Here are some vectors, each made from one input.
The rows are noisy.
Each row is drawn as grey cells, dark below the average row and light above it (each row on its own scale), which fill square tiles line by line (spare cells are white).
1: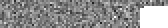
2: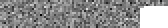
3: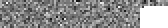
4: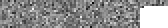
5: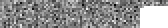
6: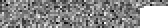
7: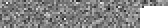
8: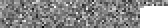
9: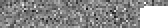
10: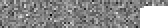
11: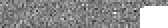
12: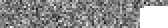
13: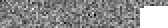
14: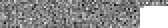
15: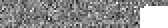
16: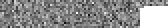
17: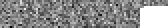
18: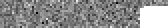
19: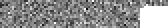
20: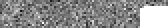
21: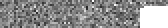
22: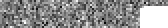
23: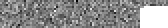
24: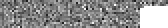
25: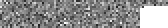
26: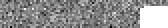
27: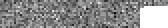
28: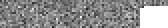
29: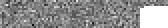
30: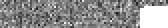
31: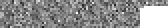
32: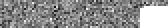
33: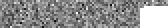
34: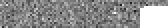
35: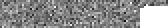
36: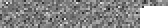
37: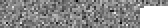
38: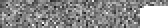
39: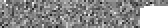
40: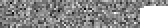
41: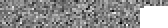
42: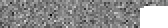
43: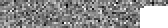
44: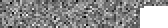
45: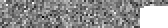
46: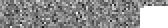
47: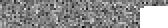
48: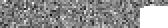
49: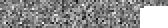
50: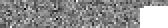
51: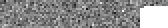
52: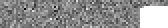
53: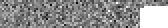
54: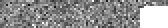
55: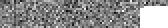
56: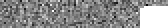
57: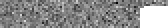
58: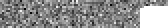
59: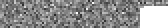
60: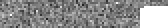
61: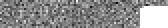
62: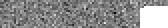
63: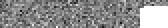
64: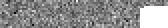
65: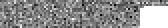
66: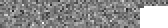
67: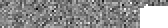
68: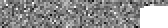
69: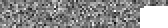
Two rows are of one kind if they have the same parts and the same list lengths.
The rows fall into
3 kinds.
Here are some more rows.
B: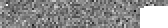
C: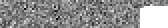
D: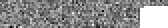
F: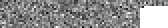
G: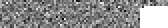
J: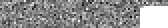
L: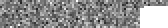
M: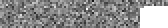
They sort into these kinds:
B, C, J, L, M
D, F
G

